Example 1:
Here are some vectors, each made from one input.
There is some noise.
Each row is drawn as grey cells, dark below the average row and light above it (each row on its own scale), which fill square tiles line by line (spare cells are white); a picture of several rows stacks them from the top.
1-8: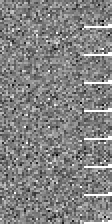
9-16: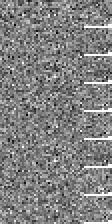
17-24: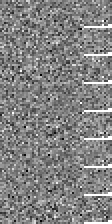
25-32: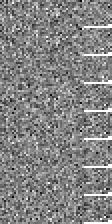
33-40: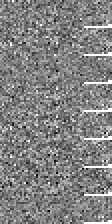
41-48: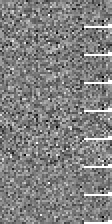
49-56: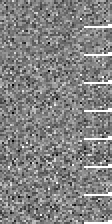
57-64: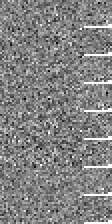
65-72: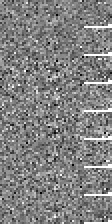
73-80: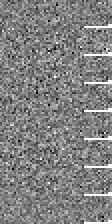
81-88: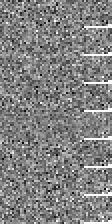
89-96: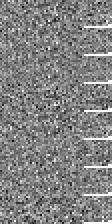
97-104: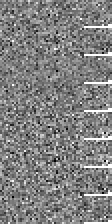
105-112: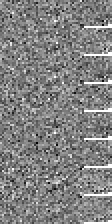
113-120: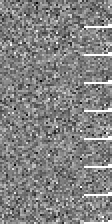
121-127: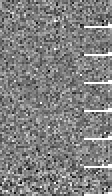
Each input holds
a point on a 9-point line and a true/false value.
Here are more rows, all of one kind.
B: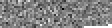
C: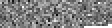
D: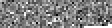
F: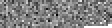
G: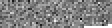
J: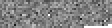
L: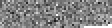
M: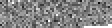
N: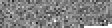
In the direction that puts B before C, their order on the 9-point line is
F, B, D, C, N, G, L, J, M.
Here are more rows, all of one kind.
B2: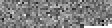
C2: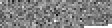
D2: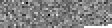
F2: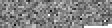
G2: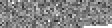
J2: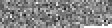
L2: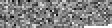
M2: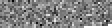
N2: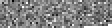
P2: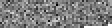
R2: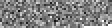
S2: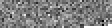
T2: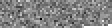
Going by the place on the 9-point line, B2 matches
N2, R2 and S2.
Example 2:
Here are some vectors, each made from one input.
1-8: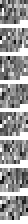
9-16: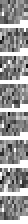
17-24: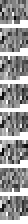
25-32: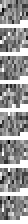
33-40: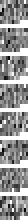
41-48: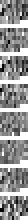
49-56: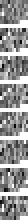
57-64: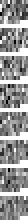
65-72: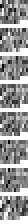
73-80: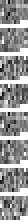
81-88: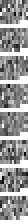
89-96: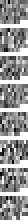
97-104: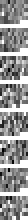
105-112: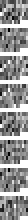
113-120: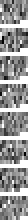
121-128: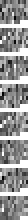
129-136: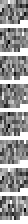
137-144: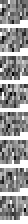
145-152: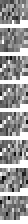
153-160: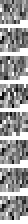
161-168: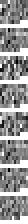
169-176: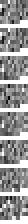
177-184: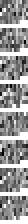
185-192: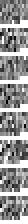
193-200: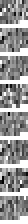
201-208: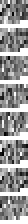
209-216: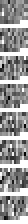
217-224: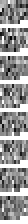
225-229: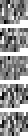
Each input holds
either a fixed value, or a node of a 12-node tree, or four true/false values.
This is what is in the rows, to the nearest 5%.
About 5% of them hold a fixed value. About 35% of them hold a node of a 12-node tree. The rest hold four true/false values.
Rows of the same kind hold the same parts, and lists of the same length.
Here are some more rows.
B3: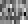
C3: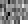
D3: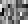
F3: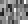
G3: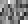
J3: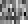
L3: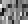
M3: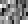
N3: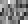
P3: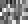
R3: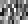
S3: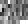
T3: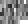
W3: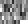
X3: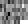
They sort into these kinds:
B3, C3, J3, P3, X3
D3, F3, G3, L3, M3, N3, R3, S3, T3
W3

